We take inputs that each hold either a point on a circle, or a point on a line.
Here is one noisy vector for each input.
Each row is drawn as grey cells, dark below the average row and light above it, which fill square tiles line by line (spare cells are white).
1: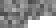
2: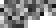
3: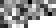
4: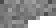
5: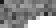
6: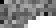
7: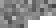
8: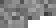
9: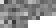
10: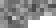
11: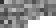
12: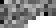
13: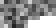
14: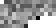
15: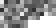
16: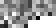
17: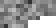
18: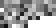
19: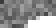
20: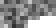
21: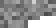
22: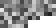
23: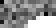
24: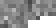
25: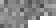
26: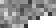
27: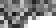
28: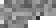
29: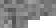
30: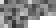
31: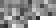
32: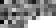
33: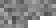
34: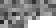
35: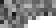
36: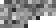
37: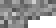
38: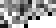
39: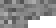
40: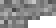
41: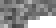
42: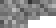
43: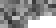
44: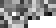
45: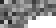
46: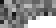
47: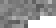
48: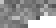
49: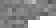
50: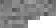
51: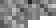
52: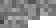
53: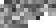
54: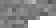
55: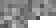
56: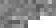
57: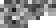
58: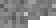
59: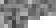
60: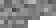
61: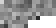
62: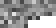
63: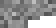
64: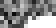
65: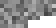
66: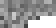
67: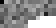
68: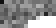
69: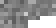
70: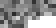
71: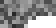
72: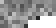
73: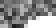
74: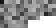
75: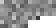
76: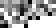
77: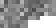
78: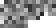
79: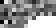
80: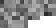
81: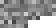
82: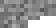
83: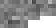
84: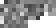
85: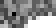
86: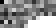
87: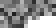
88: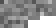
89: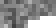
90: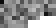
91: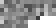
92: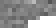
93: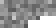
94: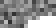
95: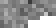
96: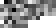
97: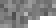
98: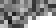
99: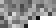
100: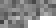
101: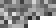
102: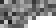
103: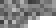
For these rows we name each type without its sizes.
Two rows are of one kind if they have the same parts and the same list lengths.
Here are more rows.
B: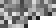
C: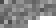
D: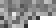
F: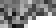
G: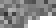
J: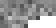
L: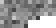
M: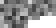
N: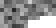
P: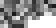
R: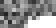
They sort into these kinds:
B, F, M, N
C, D, G, J, L, P, R

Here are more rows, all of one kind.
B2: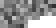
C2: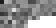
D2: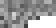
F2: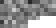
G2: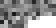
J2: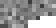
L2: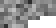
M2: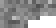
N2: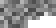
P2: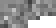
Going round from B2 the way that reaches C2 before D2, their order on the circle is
B2, L2, P2, C2, J2, F2, N2, G2, M2, D2.
